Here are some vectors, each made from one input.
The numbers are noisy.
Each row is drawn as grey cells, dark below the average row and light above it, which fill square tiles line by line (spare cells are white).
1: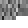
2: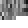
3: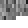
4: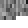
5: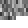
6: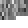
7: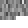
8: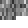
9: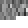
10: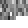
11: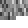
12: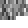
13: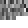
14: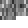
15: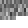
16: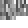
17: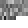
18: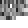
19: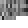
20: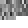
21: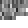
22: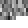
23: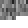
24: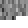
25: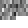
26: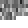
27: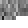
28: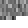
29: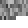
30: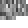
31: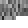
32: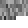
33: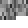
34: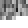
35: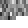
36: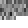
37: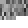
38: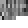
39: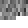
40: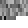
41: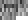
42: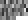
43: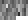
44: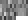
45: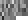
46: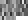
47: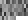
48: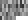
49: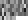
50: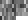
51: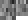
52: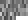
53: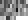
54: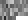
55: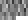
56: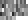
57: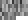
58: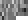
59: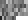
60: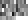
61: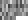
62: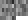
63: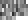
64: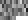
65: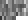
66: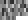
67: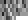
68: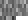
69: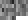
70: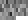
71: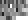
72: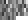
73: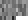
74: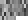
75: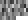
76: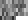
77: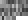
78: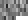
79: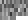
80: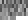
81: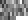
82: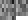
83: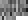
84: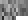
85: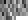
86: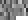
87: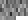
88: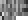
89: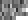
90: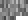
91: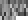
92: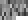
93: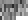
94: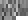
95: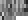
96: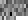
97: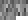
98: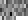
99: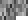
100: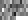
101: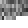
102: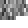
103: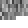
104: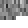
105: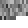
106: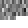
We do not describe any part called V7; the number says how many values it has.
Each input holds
a point on a 4-point line, together with either three true/false values, or a value of V7.
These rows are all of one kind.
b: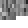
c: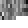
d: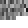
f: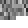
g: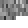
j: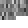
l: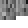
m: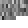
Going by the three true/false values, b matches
c and l.
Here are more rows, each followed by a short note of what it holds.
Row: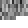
a point on a 4-point line and a value of V7
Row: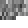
a point on a 4-point line and three true/false values
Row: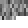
a point on a 4-point line and a value of V7
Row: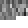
a point on a 4-point line and a value of V7
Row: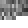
a point on a 4-point line and three true/false values
